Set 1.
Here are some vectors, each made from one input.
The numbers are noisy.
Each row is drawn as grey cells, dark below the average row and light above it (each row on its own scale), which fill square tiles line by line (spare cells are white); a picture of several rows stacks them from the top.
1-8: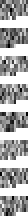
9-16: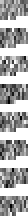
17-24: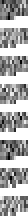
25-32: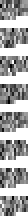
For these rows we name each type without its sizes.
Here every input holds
a point on each of two lines.
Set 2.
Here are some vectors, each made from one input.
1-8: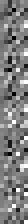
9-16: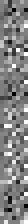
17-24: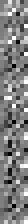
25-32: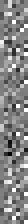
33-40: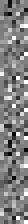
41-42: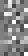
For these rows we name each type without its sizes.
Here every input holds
a point on a line.
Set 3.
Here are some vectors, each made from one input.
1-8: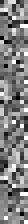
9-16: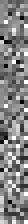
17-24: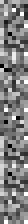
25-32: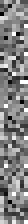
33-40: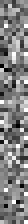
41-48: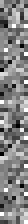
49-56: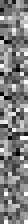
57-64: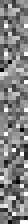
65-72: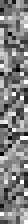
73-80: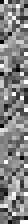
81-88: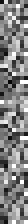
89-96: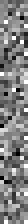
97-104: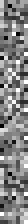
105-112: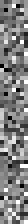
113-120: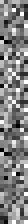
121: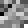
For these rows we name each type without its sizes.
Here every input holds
a label.
